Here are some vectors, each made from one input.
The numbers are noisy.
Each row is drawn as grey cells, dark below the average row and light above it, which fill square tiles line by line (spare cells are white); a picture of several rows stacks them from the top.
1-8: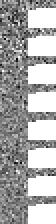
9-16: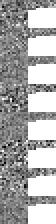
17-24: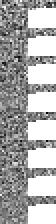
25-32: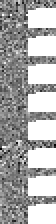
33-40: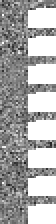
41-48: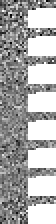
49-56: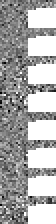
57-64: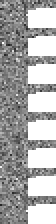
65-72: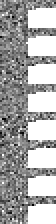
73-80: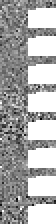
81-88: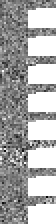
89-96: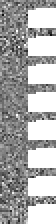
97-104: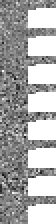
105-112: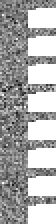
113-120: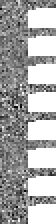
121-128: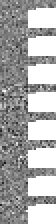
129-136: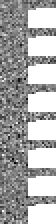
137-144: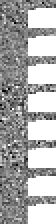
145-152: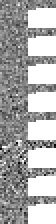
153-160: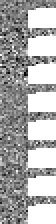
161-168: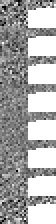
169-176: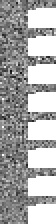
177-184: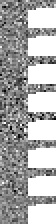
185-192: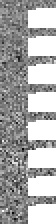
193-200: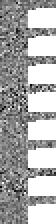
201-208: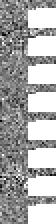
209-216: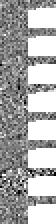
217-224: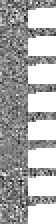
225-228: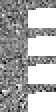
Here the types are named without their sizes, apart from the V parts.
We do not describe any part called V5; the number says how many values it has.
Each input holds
a point on a line, together with a list of items, each a true/false value and a value of V5.
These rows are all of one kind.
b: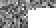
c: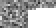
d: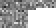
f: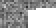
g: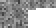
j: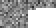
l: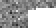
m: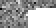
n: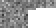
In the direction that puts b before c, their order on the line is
m, j, f, n, g, b, l, c, d.
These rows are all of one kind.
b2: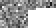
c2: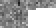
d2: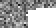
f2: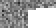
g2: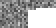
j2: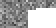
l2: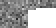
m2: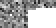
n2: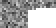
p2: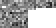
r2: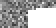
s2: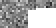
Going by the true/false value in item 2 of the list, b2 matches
n2 and r2.
